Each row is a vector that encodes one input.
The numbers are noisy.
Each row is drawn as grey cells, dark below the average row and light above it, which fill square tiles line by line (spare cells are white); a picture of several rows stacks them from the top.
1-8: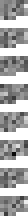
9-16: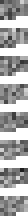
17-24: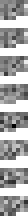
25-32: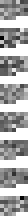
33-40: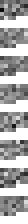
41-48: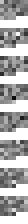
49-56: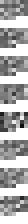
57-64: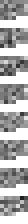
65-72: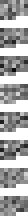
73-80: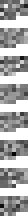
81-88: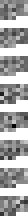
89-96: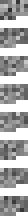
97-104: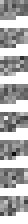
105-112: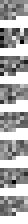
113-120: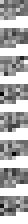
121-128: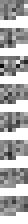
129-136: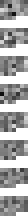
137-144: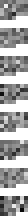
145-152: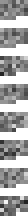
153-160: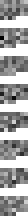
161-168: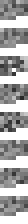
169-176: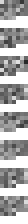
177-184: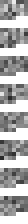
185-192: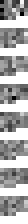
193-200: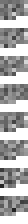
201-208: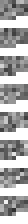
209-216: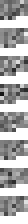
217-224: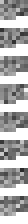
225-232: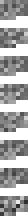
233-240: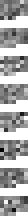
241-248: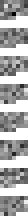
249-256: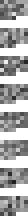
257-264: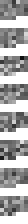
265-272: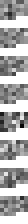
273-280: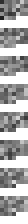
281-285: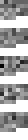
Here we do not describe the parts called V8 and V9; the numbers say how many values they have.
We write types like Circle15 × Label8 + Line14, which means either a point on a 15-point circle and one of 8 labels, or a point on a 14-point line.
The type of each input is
List2(Line10) + V8 × V9.
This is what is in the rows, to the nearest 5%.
About 40% of them hold a value of V8 and a value of V9. The rest are lists of up to two points on a 10-point line: a few of all rows are empty, 30% hold one and 30% two.
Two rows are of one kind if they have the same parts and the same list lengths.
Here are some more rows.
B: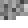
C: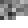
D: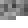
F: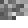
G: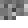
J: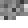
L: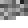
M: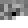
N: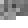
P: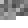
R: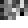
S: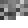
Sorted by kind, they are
B, F, G, J
C, M, S
D, L, N, P
R

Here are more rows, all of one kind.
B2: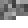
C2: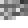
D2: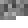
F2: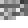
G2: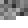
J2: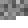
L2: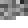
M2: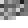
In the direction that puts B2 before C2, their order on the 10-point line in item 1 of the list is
B2, L2, J2, D2, F2, C2, M2, G2.
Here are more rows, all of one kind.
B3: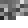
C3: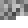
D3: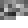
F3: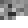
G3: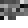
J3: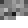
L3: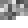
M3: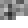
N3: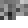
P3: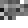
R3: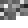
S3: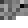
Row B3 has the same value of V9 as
D3, M3 and N3.
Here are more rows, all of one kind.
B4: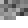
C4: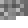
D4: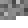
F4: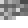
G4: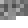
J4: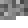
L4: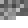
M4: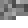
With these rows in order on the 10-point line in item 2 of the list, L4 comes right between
D4 and G4.
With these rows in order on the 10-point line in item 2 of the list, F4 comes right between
B4 and M4.
